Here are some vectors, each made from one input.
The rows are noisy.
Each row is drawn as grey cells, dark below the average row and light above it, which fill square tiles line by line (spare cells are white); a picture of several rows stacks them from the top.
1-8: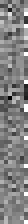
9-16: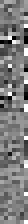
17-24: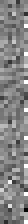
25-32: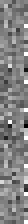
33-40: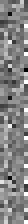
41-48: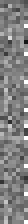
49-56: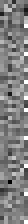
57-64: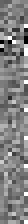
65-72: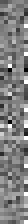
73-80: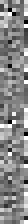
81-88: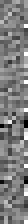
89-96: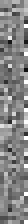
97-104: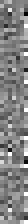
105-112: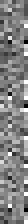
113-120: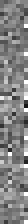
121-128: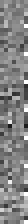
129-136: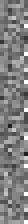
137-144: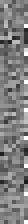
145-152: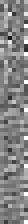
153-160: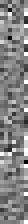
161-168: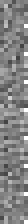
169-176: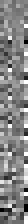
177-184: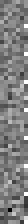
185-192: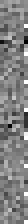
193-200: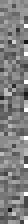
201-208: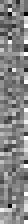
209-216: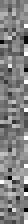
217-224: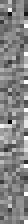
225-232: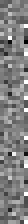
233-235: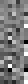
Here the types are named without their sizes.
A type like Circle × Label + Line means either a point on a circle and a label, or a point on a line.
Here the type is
Line.
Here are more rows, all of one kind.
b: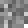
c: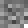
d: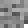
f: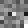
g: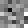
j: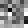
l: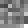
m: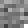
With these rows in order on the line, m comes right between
d and f.
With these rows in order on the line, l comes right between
b and j.
